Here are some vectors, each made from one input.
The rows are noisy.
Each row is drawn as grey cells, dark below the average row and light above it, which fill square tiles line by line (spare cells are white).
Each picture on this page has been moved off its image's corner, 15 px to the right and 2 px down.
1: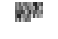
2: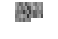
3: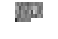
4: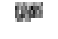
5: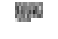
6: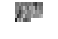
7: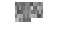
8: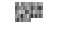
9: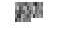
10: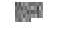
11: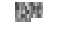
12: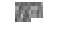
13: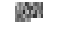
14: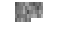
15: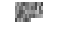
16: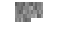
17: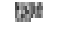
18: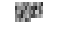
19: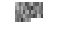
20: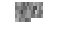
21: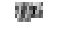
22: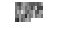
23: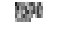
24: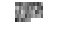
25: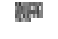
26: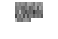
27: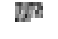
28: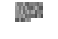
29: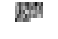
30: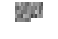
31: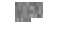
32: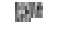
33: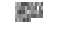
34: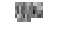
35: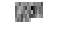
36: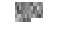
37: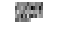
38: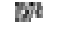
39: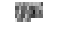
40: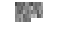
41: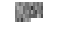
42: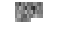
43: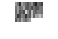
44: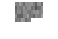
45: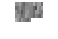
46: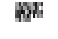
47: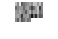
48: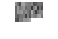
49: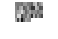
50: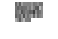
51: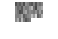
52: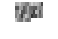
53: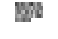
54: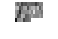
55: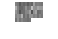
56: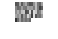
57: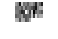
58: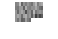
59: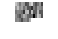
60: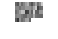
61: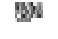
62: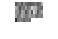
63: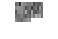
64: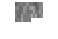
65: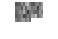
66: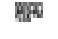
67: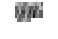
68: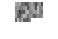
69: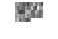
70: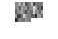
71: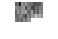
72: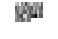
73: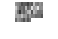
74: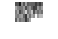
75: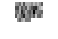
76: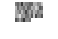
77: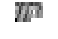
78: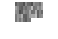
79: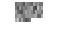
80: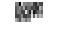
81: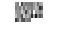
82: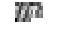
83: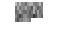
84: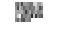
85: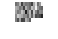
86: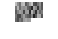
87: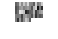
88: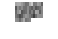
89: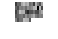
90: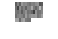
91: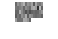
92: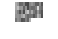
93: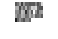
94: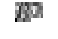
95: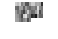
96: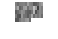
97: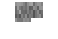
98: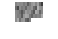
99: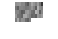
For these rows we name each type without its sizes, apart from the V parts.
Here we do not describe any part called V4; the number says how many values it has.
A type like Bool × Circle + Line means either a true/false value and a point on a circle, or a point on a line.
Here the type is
Bool × V4 + List(Line).
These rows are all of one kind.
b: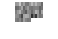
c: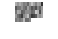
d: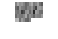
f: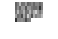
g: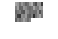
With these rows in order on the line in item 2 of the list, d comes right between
b and f.
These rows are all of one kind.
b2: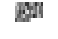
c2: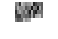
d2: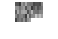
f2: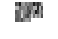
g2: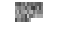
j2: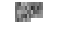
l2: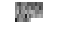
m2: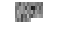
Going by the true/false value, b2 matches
j2 and l2.
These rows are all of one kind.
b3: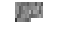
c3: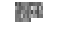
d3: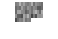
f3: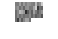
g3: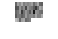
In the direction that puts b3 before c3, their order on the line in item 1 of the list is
b3, f3, c3, d3, g3.
